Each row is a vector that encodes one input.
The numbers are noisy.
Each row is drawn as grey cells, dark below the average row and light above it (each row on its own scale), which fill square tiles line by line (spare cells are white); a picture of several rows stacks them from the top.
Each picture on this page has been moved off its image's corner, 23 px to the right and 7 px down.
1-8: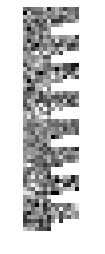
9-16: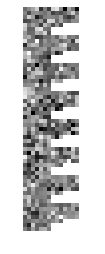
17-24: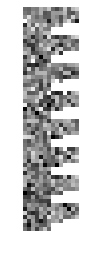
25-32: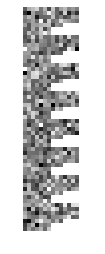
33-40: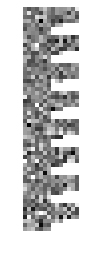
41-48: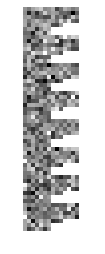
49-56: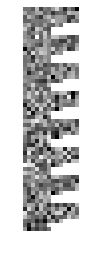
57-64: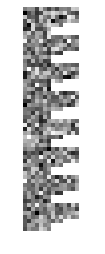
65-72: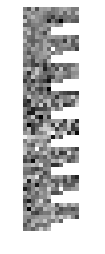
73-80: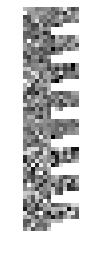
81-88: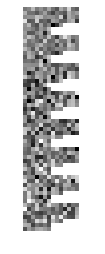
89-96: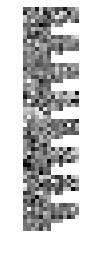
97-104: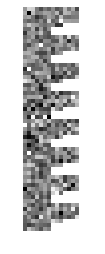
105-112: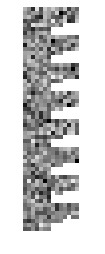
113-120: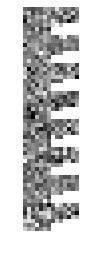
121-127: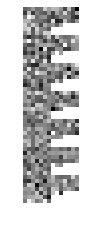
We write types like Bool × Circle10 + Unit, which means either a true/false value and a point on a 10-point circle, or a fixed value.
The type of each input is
Label8 × (Label8 + Line11).
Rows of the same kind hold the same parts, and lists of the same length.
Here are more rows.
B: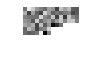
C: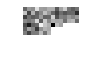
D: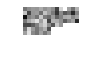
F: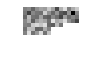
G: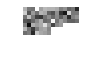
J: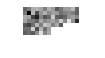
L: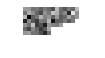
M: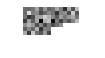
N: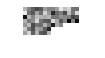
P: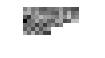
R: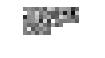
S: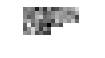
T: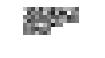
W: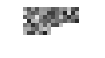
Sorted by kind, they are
B, C, D, F, G, J, N, R, T, W
L, M, P, S

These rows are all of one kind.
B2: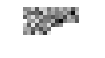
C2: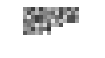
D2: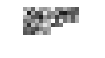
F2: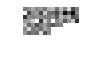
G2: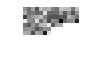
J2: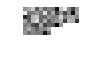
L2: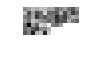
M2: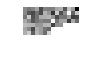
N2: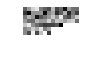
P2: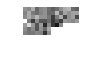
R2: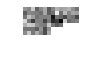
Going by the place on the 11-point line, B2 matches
C2, D2 and F2.
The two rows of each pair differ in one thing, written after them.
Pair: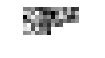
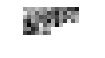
the label
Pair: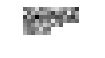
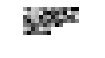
the label
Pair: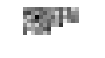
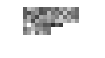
the label
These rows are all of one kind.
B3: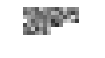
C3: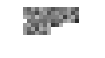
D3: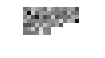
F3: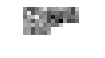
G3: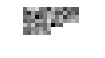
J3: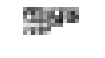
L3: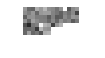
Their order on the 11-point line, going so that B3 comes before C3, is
L3, G3, F3, B3, J3, D3, C3.
